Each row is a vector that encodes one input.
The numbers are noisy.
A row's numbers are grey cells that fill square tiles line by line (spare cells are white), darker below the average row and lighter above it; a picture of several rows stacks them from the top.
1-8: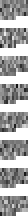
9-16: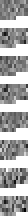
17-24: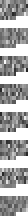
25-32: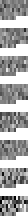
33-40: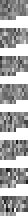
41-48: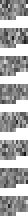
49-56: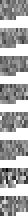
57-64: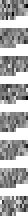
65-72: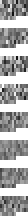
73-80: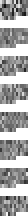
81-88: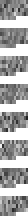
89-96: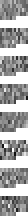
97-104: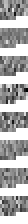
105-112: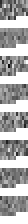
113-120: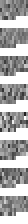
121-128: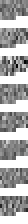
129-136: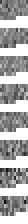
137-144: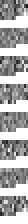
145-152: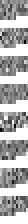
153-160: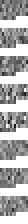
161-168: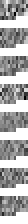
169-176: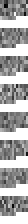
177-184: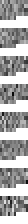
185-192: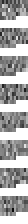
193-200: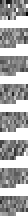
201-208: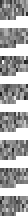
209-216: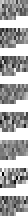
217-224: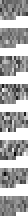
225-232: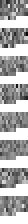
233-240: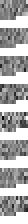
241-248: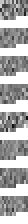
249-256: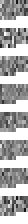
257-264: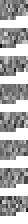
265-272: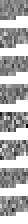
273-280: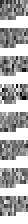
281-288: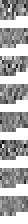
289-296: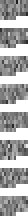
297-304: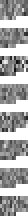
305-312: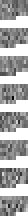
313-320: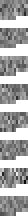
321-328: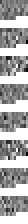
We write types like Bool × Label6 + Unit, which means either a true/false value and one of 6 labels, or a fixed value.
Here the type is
Bool × Bool × Bool × Bool × Line7 + Circle8 × Circle8.
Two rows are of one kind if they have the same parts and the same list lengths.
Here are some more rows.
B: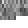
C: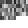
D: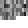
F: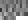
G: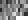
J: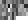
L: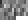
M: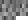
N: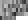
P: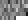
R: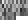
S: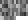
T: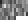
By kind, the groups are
B, D, F, G, L, M, P, R, S, T
C, J, N

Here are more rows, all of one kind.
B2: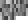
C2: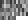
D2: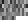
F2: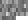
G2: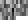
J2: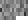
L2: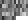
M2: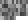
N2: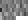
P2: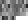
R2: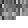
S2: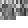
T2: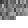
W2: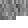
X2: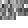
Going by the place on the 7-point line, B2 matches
F2, N2, P2 and R2.
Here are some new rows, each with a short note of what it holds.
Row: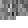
a point on each of two 8-point circles
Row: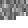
a point on each of two 8-point circles
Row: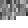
a point on a 7-point line and four true/false values
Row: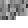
a point on a 7-point line and four true/false values
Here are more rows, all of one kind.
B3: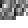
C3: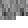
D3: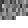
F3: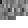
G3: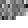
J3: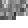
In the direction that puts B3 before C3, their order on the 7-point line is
F3, B3, C3, G3, J3, D3.
